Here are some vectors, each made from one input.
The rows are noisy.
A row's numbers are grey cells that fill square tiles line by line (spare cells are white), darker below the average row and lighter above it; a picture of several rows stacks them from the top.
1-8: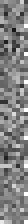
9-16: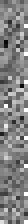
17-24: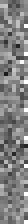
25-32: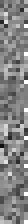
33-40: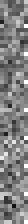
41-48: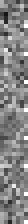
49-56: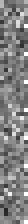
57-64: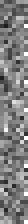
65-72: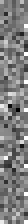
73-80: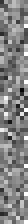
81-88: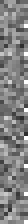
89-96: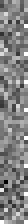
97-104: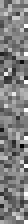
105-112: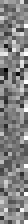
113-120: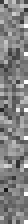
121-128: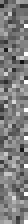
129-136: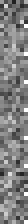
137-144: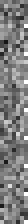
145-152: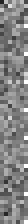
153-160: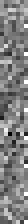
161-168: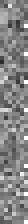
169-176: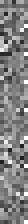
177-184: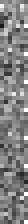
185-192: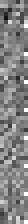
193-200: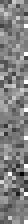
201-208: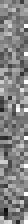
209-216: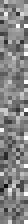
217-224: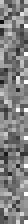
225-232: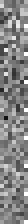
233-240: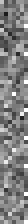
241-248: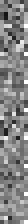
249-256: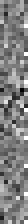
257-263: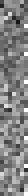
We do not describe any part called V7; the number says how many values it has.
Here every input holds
a point on a 10-point line and a true/false value, together with a list of up to two values of V7.
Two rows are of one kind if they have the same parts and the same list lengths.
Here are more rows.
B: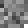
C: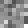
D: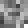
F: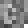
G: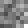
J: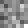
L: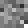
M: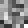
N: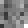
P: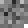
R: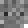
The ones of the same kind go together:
B, G, N, P, R
C, J
D, F, L, M

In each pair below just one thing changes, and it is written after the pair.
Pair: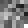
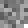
the value of V7 in item 1 of the list
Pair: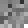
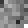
the value of V7 in item 2 of the list
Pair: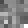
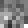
the value of V7 in item 1 of the list
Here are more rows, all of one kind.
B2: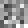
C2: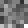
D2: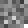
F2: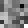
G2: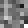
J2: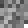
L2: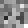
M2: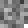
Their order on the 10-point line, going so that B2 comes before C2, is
B2, F2, L2, G2, J2, M2, D2, C2.
